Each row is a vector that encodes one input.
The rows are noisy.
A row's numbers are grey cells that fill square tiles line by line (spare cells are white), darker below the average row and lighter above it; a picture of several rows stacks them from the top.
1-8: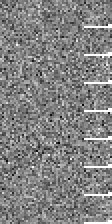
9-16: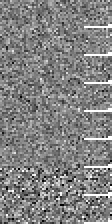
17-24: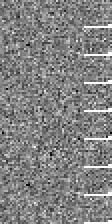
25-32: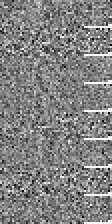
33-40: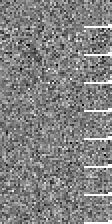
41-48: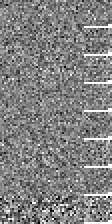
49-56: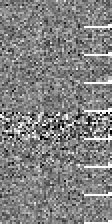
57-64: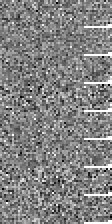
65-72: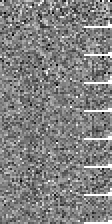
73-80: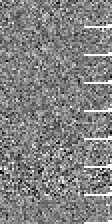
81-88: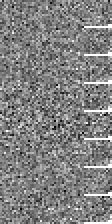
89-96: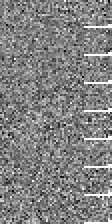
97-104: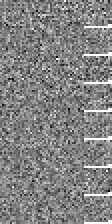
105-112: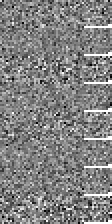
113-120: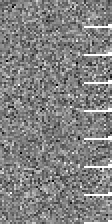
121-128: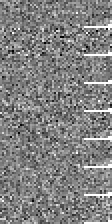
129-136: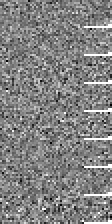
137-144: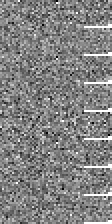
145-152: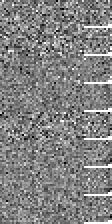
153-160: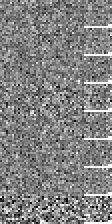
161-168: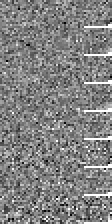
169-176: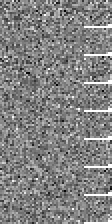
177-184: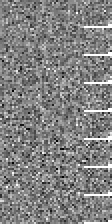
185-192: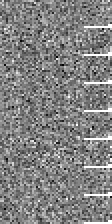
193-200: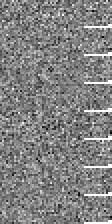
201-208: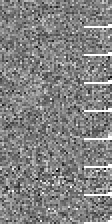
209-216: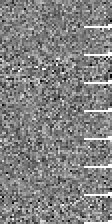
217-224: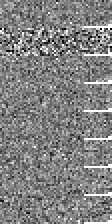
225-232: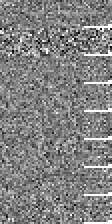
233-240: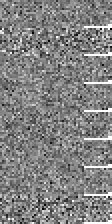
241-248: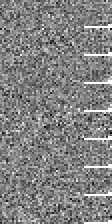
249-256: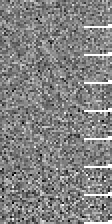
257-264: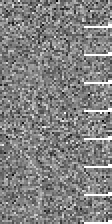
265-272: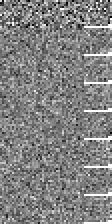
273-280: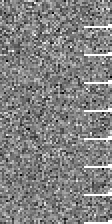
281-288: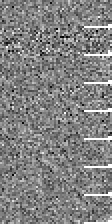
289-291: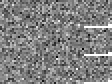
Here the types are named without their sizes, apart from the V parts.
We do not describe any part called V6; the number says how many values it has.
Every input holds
either a label, or a node of a tree, or three true/false values and a value of V6.
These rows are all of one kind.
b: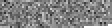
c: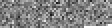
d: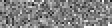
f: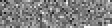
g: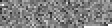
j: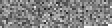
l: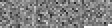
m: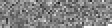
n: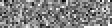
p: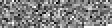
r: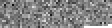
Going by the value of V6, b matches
c, d, m and r.
